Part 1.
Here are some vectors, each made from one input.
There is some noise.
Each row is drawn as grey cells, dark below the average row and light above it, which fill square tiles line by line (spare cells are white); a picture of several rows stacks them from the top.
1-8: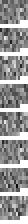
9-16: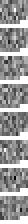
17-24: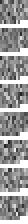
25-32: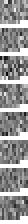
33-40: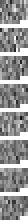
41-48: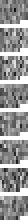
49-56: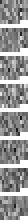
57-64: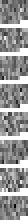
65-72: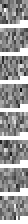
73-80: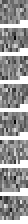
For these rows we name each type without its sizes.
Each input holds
either a label, or three true/false values.
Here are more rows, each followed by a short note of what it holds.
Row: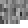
three true/false values
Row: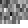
a label
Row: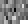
three true/false values
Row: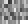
a label
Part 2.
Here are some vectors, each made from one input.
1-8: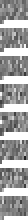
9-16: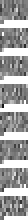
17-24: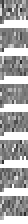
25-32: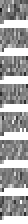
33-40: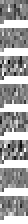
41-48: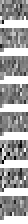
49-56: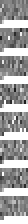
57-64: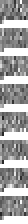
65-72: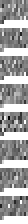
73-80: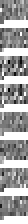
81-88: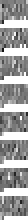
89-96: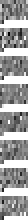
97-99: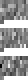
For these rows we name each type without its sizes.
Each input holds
a list of points on a line.
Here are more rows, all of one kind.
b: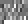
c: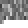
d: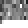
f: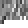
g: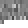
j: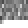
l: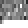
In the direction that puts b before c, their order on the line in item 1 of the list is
b, f, g, j, c, l, d.
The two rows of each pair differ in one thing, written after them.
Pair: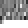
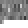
the place on the line in item 2 of the list
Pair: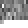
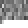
the place on the line in item 2 of the list
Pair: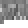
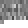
the place on the line in item 2 of the list
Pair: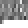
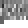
the place on the line in item 1 of the list
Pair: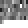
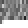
the place on the line in item 1 of the list
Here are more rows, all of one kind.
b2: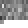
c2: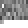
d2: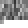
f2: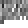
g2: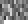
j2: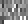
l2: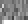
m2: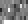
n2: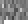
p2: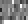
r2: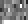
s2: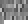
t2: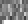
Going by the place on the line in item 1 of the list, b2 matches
c2, d2, l2 and n2.
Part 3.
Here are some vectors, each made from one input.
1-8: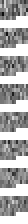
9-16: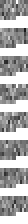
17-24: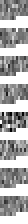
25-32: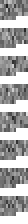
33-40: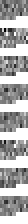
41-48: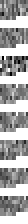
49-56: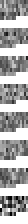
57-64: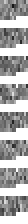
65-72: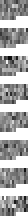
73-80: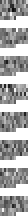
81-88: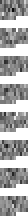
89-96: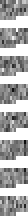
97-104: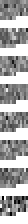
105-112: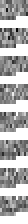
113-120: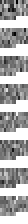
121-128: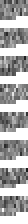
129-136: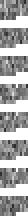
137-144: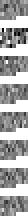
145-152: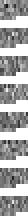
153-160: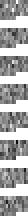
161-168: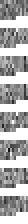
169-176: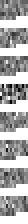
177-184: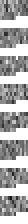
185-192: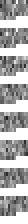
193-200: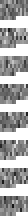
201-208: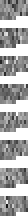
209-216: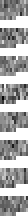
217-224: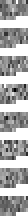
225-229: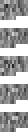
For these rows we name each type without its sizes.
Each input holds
a list of points on a line.
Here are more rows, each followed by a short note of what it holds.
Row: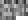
a list of two items
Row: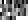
the empty list
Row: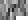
a list of two items
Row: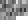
a list of one item
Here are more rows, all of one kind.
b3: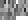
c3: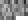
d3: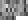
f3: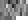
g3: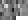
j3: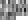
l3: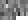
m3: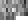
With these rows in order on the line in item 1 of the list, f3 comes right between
c3 and g3.
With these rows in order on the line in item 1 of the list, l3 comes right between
b3 and g3.
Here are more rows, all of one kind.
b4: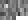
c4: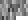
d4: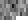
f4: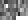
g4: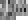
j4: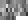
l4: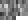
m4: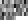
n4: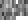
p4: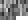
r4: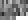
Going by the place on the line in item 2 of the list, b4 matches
g4, j4 and l4.
